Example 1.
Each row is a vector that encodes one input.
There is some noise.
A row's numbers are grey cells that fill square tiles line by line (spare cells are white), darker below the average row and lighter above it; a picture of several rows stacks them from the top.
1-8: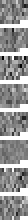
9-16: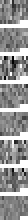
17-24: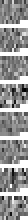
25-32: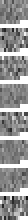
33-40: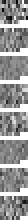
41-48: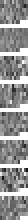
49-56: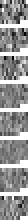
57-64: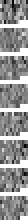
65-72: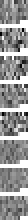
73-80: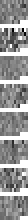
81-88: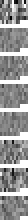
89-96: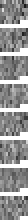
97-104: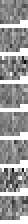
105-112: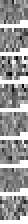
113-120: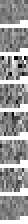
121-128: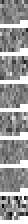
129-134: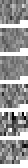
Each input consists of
a point on a 10-point line.
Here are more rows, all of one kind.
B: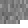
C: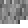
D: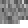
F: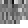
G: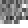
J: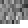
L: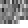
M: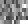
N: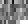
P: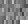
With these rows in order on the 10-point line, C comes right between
B and G.
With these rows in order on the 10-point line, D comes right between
M and N.
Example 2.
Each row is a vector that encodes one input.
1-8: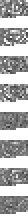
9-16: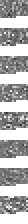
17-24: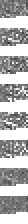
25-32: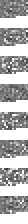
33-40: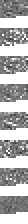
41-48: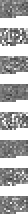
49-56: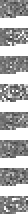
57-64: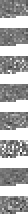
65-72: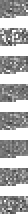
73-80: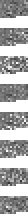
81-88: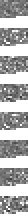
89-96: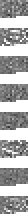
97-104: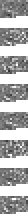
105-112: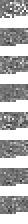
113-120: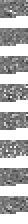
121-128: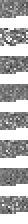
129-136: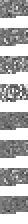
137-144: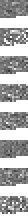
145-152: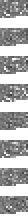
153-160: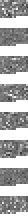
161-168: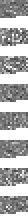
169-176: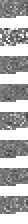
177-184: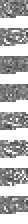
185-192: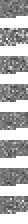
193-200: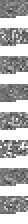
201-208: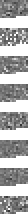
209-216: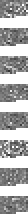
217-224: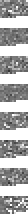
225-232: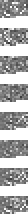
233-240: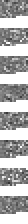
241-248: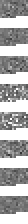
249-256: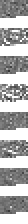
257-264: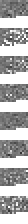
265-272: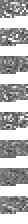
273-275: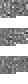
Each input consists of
either a fixed value, or three true/false values.
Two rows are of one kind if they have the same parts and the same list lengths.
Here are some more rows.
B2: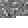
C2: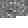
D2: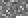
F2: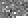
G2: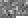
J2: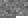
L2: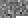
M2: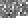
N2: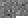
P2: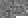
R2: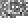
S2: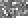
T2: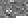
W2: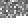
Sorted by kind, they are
B2, C2, D2, G2, J2, L2, M2, N2, P2, R2, S2, T2, W2
F2

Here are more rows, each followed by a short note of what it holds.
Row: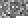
three true/false values
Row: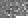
three true/false values
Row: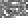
three true/false values
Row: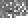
three true/false values
